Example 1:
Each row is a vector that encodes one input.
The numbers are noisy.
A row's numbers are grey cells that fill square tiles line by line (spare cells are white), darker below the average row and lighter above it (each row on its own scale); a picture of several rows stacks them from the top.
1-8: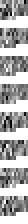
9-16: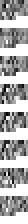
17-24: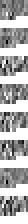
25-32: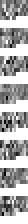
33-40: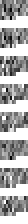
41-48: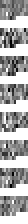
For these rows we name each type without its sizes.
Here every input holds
a point on a line and four true/false values.
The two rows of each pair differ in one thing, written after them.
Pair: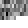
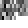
the place on the line
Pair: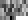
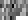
the place on the line
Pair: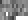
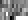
one of the four true/false values
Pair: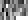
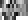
the place on the line
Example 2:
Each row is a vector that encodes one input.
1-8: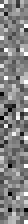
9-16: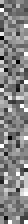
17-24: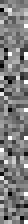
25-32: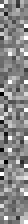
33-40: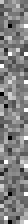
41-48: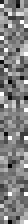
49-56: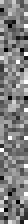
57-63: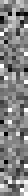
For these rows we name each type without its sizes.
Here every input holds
a point on a line and four true/false values.
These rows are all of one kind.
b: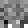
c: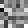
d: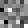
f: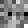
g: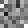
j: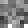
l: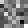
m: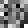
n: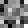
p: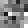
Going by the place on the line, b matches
c and j.
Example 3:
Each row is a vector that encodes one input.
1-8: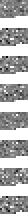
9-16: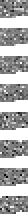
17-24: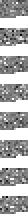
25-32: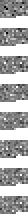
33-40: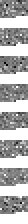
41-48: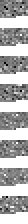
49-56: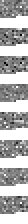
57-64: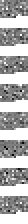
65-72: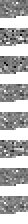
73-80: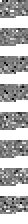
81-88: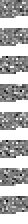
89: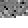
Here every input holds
either a node of a 7-node tree, or a node of a 12-node tree.
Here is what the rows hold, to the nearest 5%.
About 25% of them hold a node of a 7-node tree. The rest hold a node of a 12-node tree.
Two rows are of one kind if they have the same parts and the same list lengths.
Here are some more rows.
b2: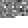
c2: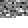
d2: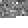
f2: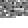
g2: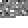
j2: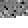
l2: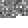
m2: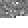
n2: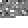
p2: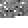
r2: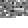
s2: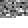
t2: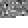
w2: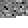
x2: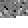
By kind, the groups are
b2, d2, g2, l2, m2, n2, p2, t2
c2, f2, j2, r2, s2, w2, x2

